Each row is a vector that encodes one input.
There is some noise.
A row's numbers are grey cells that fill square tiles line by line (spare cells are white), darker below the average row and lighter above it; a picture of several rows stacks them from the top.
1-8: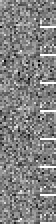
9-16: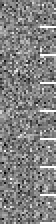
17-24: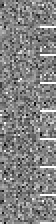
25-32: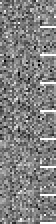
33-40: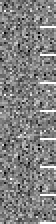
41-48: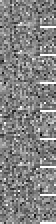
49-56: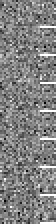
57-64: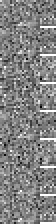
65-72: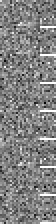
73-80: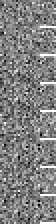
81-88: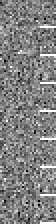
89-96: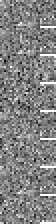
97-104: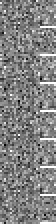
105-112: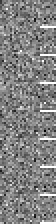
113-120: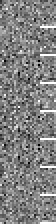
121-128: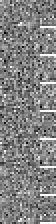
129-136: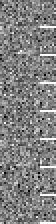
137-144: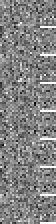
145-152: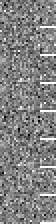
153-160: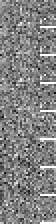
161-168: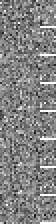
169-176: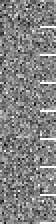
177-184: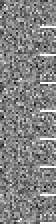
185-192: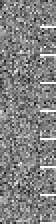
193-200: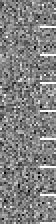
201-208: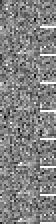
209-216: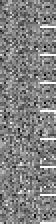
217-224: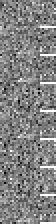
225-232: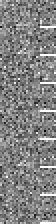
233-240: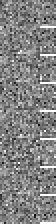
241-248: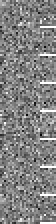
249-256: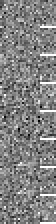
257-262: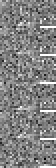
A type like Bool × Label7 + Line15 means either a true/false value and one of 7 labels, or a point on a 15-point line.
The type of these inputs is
Line6 + Line8 + Tree7.
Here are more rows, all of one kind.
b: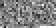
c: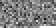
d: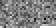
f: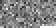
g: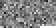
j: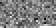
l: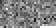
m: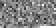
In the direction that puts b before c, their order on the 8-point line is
b, m, c, j, d, l, f, g.
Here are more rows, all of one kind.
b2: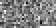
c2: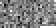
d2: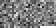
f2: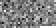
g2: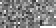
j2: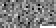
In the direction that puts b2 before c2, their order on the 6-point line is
b2, g2, f2, c2, j2, d2.
